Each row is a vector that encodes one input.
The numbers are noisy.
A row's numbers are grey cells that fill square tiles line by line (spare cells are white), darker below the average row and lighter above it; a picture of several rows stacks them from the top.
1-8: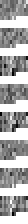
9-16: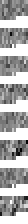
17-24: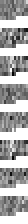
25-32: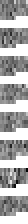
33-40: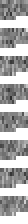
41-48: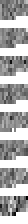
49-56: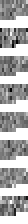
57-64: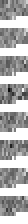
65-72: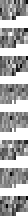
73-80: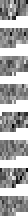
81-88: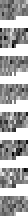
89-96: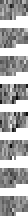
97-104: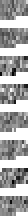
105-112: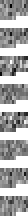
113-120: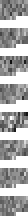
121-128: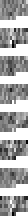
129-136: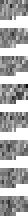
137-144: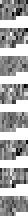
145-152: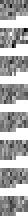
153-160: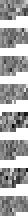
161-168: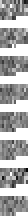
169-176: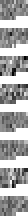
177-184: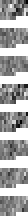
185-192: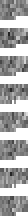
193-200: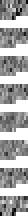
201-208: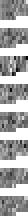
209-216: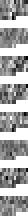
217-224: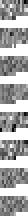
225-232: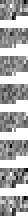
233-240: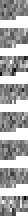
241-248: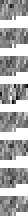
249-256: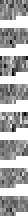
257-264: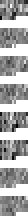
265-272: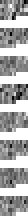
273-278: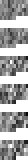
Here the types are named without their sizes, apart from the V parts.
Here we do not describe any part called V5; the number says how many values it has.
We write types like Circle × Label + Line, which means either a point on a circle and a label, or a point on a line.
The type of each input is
Bool × Circle + Line × List(V5).
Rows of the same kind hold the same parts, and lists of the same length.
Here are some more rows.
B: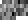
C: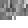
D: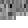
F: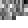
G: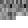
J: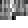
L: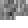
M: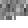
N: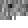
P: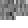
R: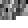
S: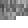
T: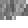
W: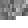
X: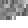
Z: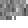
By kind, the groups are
B, F, J, R
C, S
D, G, N
L, M, P, T, W, X, Z

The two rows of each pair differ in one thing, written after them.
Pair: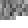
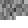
the place on the line
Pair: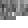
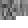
the place on the line
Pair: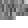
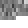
the value of V5 in item 1 of the list
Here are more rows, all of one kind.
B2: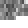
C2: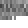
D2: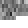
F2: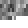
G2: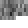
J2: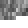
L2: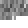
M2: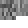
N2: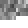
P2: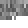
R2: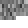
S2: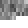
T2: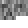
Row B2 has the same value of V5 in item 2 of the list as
G2 and N2.
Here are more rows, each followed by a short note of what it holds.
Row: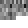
a point on a line, together with the empty list
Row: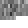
a point on a line, together with a list of two items
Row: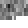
a point on a line, together with a list of two items
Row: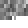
a point on a line, together with a list of two items
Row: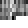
a point on a circle and a true/false value
